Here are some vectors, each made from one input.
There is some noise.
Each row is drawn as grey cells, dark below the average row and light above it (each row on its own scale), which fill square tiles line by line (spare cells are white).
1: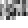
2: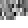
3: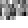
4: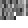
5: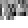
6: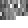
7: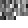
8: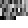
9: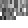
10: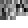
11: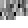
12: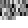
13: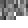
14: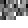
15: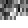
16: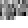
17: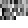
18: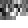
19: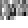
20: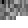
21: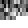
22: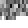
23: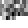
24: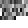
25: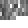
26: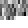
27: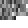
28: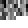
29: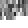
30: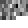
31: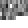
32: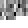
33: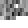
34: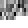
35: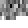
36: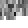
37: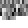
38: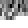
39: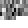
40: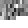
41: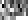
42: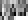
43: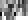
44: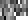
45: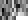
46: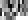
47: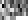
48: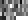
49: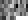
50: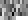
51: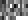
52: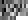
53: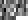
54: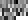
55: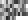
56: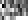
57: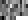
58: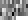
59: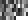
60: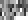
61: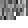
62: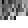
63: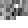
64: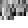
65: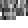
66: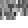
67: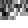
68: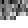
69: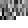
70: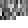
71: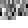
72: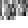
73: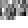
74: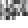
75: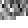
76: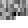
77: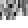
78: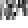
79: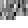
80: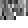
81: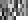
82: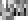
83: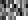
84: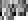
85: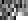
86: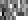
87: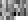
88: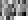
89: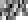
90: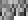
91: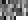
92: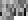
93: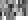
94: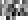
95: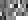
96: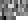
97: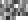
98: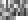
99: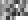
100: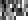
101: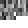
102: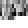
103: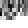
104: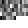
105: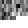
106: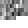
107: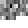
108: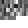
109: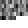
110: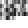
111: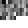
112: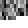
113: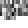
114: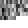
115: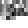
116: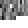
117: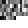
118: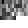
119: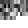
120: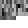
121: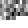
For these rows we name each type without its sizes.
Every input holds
a list of items, each a point on a line and a true/false value.
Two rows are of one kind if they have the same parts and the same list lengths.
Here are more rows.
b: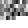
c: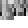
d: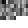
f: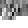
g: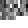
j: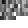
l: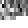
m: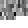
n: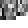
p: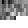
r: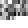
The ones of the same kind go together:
b, c, f, m, r
d, g, j, n, p
l

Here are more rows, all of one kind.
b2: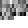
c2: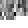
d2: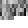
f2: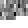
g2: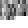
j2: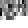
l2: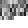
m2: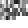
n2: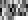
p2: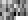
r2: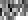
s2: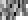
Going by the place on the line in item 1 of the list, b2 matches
c2, f2 and p2.
